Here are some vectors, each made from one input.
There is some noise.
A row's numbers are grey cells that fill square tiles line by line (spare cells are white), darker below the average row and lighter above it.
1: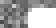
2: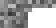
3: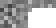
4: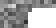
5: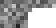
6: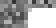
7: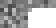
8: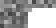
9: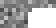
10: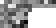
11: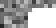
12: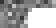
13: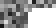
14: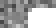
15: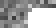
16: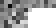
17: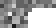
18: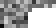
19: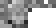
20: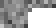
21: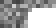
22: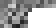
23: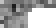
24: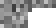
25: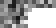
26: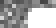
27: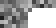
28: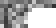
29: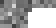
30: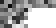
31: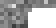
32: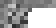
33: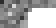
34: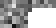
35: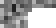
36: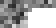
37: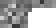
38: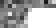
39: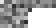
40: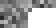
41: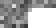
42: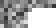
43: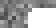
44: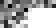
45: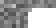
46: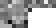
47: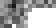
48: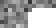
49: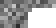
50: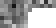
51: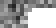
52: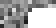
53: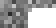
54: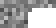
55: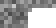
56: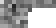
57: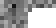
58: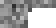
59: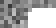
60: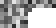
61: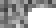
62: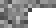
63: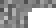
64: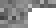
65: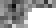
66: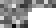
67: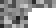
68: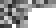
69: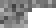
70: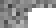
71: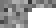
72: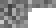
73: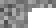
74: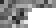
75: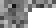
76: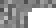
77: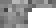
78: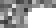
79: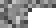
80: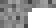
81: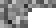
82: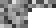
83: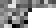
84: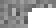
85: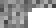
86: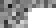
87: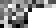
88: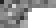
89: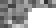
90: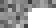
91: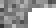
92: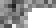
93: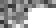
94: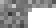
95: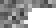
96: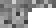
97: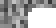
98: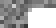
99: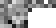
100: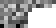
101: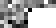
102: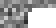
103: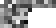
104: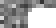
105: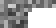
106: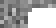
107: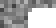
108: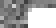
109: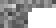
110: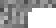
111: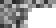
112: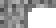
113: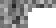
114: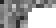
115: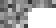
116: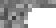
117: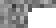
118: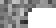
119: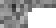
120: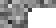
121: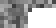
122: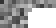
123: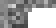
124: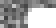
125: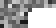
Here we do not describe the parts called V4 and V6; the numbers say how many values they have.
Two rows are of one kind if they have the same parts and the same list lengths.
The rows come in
2 kinds.
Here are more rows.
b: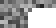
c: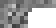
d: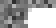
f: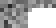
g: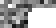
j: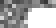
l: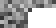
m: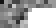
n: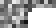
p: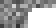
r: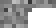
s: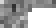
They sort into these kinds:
b, m, r
c, d, f, g, j, l, n, p, s

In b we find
a point on a 5-point circle, a true/false value and a value of V6.
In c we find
a value of V4 and a value of V6.
